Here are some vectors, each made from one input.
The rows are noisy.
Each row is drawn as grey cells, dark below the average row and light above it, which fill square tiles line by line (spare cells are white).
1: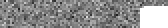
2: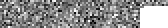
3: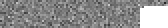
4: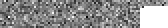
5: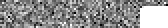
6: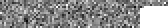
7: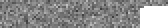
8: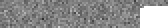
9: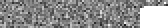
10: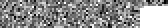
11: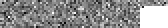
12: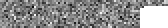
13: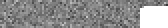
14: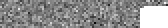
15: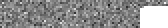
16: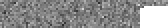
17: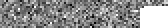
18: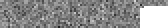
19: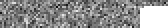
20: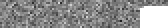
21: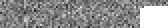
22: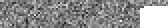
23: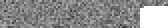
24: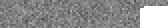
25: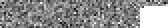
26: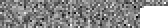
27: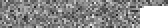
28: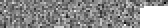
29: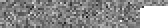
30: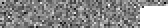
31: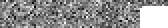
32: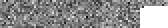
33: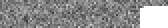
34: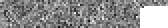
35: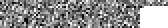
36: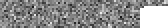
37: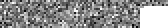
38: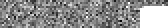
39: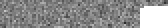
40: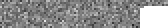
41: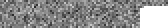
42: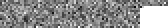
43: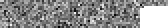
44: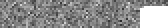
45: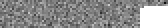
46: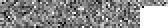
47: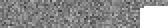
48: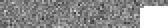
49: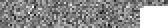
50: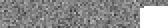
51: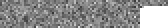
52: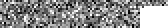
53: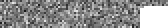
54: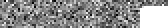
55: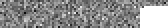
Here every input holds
either a point on a 4-point line, or a point on a 5-point line.
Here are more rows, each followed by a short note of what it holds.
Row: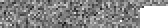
a point on a 5-point line
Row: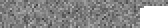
a point on a 5-point line
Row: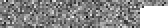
a point on a 5-point line
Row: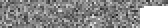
a point on a 5-point line
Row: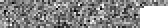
a point on a 4-point line
